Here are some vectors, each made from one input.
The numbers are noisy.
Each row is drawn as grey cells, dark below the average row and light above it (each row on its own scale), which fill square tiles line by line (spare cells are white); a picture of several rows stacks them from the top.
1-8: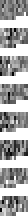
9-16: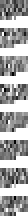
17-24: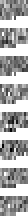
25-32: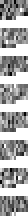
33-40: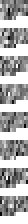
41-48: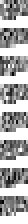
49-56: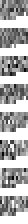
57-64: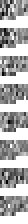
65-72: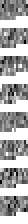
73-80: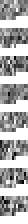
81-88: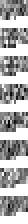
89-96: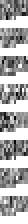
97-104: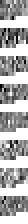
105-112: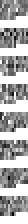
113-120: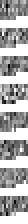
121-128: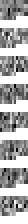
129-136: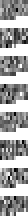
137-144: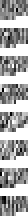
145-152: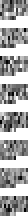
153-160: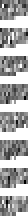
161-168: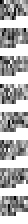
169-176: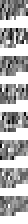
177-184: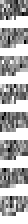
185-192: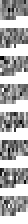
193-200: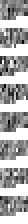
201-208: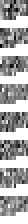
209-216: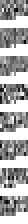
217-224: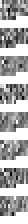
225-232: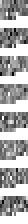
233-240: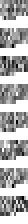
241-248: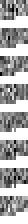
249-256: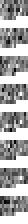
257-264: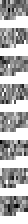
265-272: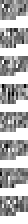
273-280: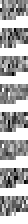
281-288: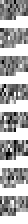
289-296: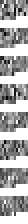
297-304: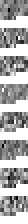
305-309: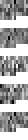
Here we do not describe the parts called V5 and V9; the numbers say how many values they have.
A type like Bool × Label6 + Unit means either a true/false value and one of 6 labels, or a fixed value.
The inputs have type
Label6 × V5 + Label10 × V9.
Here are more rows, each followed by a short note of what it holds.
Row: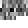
one of 10 labels and a value of V9
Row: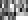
one of 6 labels and a value of V5
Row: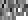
one of 10 labels and a value of V9
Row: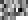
one of 6 labels and a value of V5
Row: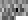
one of 10 labels and a value of V9
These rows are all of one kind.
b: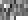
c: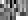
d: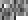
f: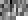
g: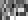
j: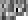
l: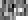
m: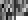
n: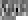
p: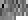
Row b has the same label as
g and l.
